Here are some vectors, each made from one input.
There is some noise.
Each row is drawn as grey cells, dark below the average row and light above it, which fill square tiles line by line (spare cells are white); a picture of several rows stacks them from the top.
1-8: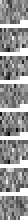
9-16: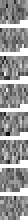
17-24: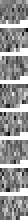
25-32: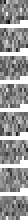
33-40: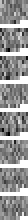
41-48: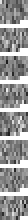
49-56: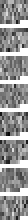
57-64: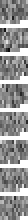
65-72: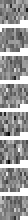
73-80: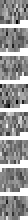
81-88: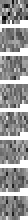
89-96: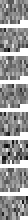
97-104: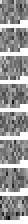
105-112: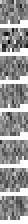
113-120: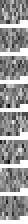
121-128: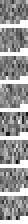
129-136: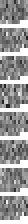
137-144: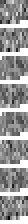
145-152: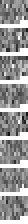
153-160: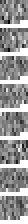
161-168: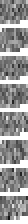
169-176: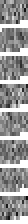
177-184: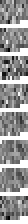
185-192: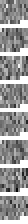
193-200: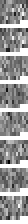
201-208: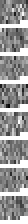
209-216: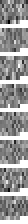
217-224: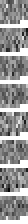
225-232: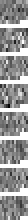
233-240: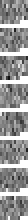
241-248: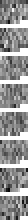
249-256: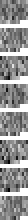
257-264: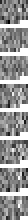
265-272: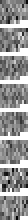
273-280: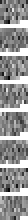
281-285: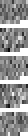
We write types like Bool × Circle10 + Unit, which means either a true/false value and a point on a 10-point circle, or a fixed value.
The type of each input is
Bool × Bool × Bool × Bool + Line11 × Line11 + Unit.
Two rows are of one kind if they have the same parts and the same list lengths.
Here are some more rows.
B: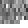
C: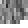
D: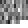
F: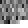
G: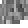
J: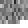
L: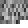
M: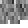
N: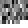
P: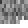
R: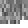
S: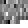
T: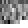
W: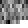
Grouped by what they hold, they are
B, C, G, J, M, P, R
D, F, L, S, T, W
N

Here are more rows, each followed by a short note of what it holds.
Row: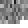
four true/false values
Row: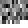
a fixed value
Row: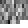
a point on each of two 11-point lines
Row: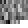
a point on each of two 11-point lines
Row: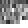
a point on each of two 11-point lines
